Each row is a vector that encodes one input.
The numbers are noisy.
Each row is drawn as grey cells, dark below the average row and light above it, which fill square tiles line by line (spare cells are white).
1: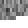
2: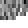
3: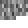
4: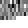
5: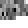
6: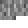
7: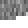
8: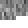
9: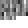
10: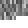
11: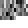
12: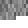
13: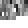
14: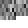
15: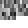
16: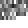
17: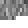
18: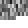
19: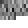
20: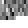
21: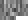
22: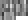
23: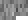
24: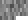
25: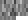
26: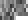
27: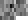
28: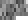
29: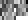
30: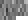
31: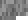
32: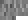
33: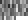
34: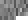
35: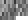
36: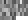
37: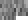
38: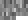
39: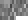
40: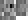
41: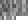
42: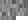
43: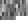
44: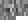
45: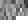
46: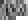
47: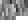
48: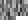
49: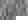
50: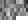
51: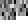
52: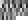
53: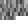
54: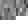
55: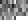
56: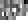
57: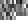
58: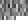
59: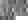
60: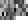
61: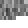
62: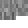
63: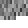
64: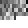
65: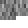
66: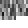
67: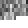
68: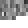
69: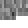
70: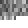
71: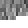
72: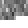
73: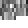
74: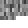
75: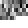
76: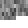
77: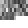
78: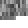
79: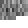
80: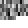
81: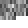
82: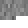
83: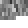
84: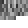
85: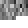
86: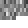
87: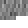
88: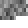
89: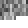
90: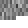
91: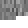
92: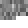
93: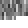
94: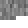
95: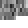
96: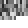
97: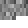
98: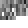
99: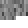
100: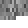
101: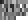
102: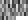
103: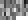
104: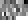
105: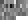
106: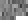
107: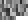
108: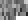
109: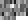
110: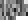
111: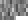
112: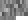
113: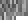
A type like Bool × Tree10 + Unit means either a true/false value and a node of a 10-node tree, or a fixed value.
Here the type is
(Bool × Bool × Bool + Unit) × Line6 + Line5.
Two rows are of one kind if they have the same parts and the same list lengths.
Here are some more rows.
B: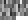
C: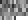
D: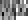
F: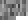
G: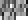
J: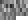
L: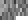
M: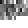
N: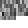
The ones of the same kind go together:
B, J, N
C, D, G, M
F, L

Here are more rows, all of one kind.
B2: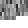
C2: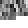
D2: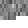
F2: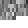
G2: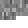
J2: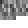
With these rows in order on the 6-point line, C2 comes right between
D2 and F2.
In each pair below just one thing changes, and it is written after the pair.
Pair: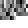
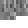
the place on the 6-point line
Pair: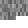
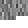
one of the three true/false values
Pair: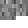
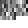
the place on the 6-point line
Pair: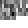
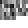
one of the three true/false values
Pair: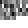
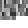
one of the three true/false values
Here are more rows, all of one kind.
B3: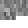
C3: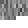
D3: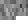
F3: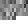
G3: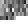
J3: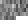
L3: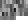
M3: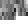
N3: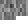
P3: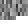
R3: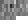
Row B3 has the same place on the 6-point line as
C3 and M3.
